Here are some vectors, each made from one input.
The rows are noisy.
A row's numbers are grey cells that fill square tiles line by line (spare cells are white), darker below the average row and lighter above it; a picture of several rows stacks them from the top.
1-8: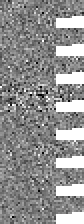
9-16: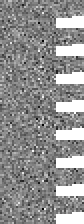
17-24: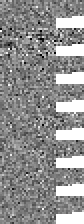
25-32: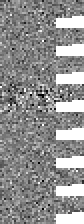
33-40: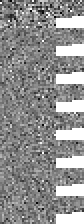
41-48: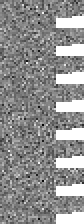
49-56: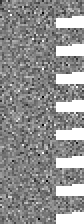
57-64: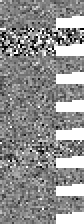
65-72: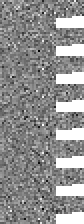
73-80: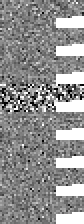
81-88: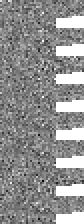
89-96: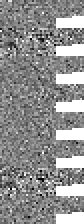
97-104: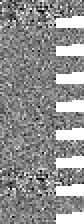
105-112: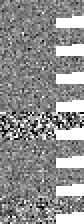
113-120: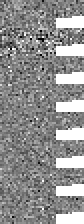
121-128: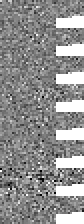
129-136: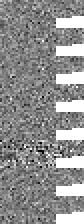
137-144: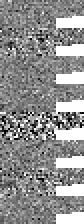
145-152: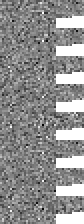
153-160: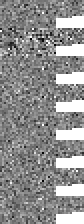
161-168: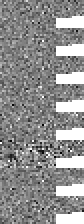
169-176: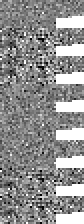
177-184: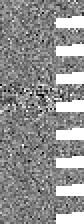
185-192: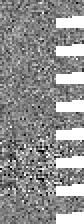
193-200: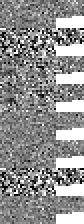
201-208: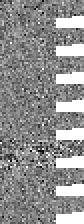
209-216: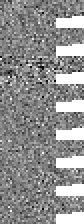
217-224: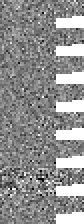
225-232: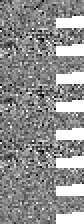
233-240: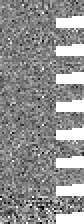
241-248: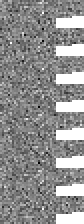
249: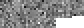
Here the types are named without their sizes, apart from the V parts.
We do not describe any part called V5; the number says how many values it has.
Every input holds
a list of items, each a true/false value and a value of V5.
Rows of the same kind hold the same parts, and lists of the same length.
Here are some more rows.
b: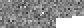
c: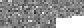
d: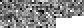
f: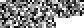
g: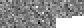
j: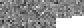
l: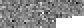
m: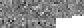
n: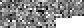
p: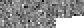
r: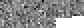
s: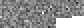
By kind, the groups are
b, c, g, j, l, m, s
d, n
f
p, r

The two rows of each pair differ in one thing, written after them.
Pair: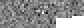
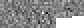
the true/false value in item 1 of the list
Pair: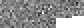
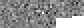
the value of V5 in item 1 of the list
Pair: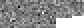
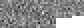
the true/false value in item 1 of the list
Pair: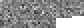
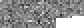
the value of V5 in item 1 of the list
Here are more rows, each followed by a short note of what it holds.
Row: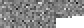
a list of three items
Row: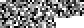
the empty list
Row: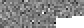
a list of three items
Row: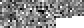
a list of one item
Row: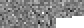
a list of three items
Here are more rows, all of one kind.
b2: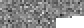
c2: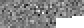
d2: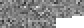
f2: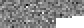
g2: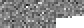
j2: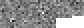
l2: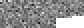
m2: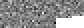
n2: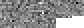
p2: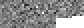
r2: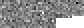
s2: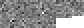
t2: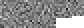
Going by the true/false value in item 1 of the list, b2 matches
d2 and l2.
